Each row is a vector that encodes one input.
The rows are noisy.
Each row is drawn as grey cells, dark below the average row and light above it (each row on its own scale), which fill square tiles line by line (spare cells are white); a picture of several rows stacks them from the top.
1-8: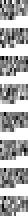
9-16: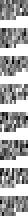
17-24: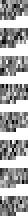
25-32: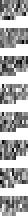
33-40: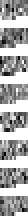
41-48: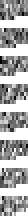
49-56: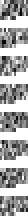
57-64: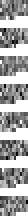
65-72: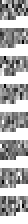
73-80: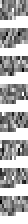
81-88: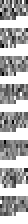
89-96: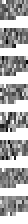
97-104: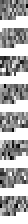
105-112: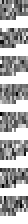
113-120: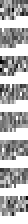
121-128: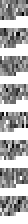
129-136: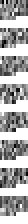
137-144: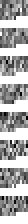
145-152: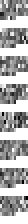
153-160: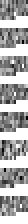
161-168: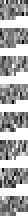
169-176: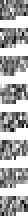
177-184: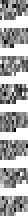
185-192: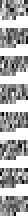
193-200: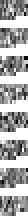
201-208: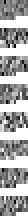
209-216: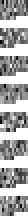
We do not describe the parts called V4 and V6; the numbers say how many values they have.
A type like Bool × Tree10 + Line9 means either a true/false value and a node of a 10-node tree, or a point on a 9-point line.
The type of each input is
(Circle11 + Unit) × Label7 + V4 × V6.
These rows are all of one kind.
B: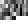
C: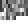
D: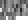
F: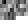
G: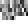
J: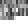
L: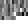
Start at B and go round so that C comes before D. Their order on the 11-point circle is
B, C, G, J, F, L, D.
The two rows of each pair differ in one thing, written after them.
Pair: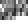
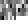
the value of V4
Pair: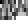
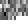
the value of V4
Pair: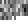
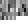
the value of V4
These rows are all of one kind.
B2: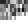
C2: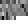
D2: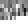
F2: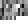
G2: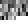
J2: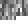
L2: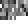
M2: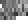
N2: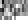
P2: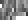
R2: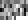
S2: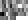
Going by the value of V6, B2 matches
C2 and G2.
